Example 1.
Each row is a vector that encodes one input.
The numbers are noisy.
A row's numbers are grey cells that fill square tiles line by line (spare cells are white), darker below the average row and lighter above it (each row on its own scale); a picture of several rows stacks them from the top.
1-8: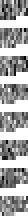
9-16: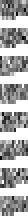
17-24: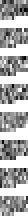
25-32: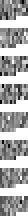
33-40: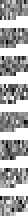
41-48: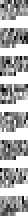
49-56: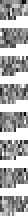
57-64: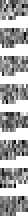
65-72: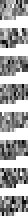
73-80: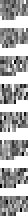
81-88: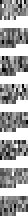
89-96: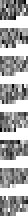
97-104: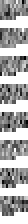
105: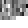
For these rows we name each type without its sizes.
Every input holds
a point on a line, together with either a label, or a point on a line.
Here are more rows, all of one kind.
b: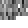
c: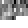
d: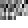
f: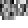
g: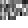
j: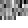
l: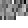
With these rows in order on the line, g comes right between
b and d.
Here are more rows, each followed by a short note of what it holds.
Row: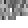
a label and a point on a line
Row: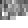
a label and a point on a line
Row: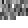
a point on each of two lines
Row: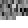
a point on each of two lines
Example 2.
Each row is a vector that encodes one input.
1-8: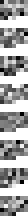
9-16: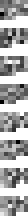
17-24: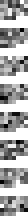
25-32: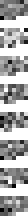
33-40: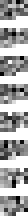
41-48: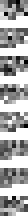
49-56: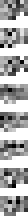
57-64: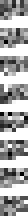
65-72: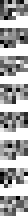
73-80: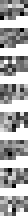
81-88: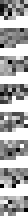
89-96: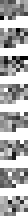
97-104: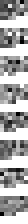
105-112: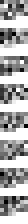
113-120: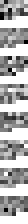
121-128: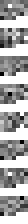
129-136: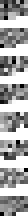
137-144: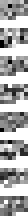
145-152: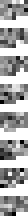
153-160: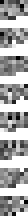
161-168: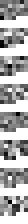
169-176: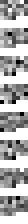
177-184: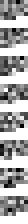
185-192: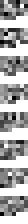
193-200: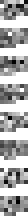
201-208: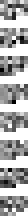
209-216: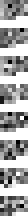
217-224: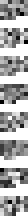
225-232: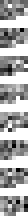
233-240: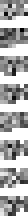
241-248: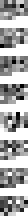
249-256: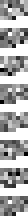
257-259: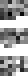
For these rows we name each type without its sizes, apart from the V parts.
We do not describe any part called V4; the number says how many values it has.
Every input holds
a point on a line, together with either four true/false values, or a value of V4.
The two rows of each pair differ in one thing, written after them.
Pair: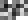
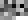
the value of V4
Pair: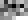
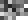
the value of V4
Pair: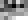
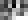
the place on the line
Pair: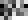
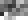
the place on the line
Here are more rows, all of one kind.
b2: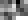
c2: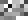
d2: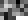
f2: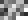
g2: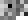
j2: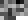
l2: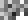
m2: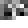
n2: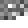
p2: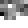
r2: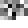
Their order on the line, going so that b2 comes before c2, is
n2, m2, j2, d2, p2, b2, f2, c2, g2, r2, l2.
